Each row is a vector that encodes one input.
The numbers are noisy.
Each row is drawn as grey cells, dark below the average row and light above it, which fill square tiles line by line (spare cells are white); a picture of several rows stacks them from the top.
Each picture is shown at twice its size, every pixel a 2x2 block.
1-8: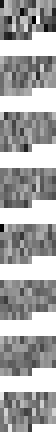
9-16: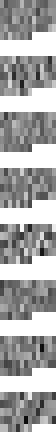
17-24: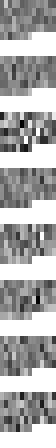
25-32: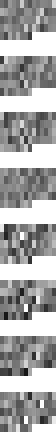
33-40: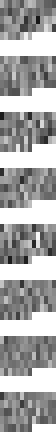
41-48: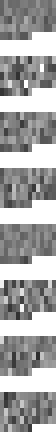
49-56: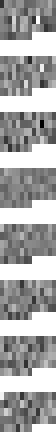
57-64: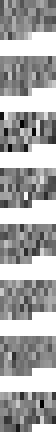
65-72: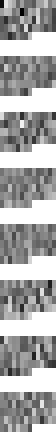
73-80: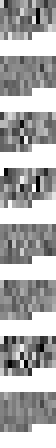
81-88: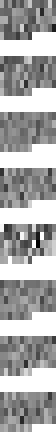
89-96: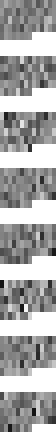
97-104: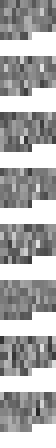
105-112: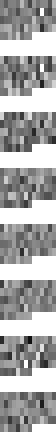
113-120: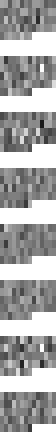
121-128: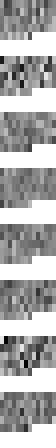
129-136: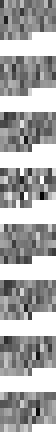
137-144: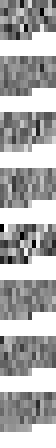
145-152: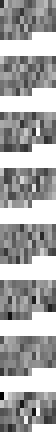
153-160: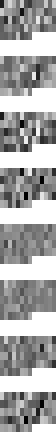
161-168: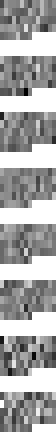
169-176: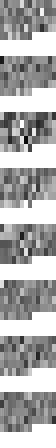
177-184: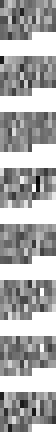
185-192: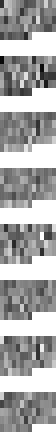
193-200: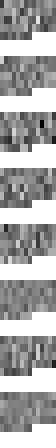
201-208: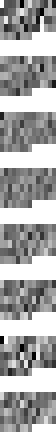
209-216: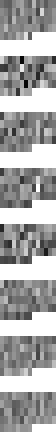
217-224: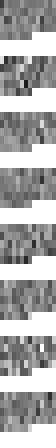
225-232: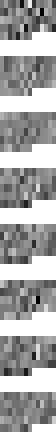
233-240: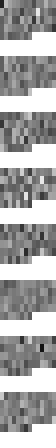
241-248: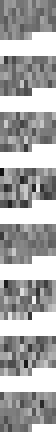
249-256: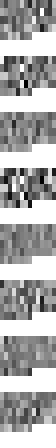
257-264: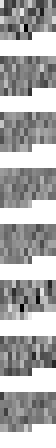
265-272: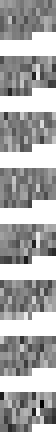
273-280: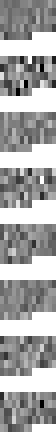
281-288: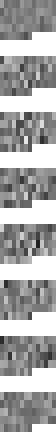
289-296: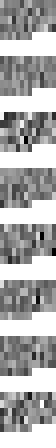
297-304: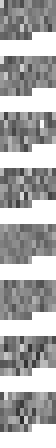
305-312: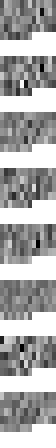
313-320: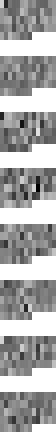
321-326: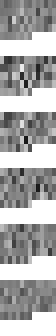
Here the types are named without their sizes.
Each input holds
a true/false value, together with either a point on a circle, or a fixed value.
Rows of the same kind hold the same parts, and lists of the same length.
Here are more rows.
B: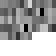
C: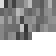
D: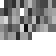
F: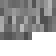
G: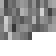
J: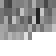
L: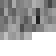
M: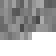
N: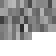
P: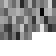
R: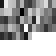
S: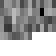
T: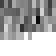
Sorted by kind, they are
B, C, D, F, J, L, M, N, P, R, S
G, T

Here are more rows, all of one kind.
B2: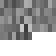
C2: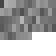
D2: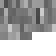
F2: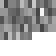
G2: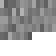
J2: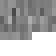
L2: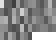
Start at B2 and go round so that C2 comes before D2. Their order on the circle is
B2, J2, C2, F2, D2, G2, L2.
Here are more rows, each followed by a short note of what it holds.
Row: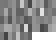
a point on a circle and a true/false value
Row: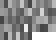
a point on a circle and a true/false value
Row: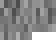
a point on a circle and a true/false value
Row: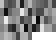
a true/false value
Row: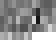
a point on a circle and a true/false value
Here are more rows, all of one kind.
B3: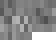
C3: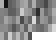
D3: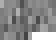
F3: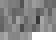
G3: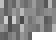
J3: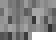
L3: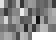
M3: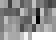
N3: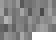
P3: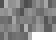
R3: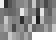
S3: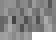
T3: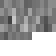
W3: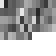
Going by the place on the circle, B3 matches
J3, L3, M3 and T3.
